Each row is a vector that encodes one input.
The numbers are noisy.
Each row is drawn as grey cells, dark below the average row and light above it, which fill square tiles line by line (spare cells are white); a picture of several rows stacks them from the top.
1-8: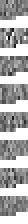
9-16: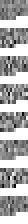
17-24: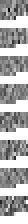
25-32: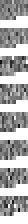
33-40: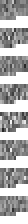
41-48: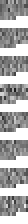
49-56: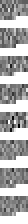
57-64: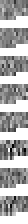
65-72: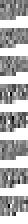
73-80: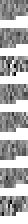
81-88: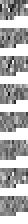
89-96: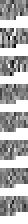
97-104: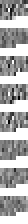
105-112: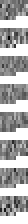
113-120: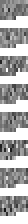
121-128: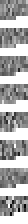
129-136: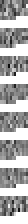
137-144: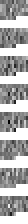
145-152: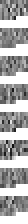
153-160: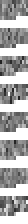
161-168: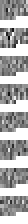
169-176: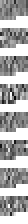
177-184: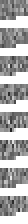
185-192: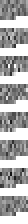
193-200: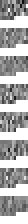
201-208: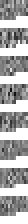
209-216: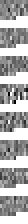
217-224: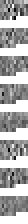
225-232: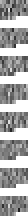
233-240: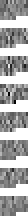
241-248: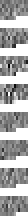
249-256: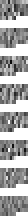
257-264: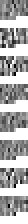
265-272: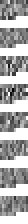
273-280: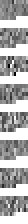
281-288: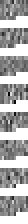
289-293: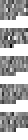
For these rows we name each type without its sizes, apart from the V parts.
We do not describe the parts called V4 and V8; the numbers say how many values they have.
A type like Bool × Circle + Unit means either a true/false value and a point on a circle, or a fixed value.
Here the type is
(Bool × Circle + Unit) × V8 + Tree × (Tree + V4).
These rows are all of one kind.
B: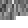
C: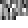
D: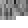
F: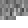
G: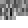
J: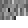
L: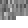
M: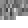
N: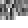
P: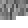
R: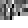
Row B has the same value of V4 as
J, L and N.
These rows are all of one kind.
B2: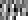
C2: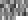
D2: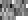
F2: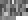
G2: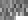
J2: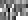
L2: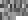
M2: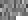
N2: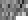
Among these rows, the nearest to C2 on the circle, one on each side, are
B2 and D2.
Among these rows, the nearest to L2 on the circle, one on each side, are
F2 and M2.
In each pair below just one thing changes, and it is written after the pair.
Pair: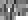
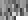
the node of the tree
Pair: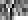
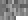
the node of the tree
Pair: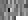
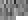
the value of V4
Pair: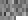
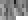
the value of V4
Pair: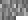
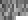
the value of V4
